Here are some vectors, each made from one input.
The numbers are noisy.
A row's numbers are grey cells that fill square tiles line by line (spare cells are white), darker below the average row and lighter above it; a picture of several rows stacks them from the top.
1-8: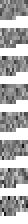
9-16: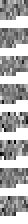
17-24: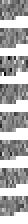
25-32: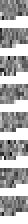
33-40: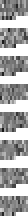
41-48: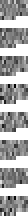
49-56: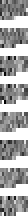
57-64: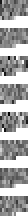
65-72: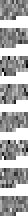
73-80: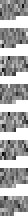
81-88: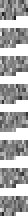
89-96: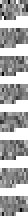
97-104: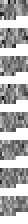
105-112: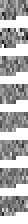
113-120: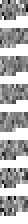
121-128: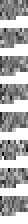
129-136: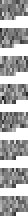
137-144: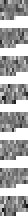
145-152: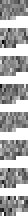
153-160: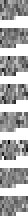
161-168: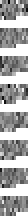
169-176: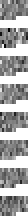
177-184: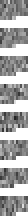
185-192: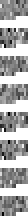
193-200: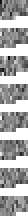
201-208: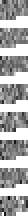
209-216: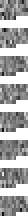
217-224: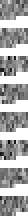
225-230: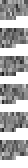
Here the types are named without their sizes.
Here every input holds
a point on a line, together with either a point on a circle, or a fixed value.
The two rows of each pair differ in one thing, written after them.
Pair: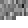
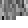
the place on the circle
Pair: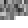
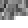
the place on the line
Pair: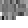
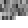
the place on the line
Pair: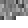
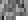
the place on the circle
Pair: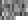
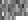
the place on the circle
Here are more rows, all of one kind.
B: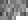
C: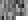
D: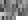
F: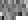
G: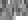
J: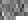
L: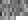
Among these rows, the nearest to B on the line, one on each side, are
G and L.
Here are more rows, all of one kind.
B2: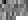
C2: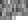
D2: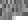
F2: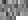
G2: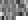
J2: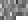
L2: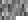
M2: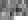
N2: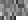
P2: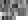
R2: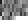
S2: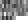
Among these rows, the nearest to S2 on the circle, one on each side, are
N2 and P2.
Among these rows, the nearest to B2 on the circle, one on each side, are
F2 and N2.
